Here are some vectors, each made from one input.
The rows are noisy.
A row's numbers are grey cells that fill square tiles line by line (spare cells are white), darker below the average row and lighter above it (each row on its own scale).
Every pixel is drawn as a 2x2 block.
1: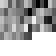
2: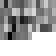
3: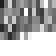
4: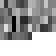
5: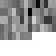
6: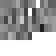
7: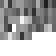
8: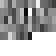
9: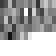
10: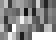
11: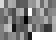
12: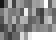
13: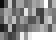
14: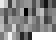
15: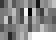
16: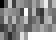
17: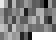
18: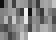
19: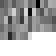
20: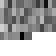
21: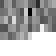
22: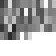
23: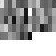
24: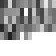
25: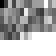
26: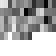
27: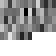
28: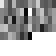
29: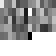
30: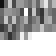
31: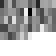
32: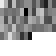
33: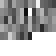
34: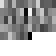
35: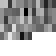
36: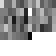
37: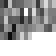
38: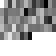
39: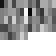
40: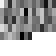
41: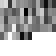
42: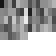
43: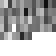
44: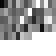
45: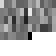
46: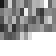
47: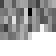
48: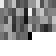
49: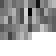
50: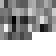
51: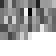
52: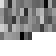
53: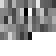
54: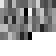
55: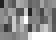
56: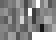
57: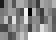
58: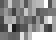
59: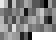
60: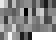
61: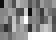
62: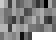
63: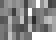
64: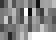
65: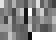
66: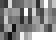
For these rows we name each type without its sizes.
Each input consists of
a point on a line and a true/false value.
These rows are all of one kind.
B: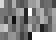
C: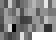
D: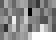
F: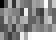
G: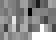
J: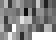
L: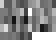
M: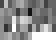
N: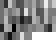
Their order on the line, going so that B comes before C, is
L, B, N, C, G, D, M, J, F.
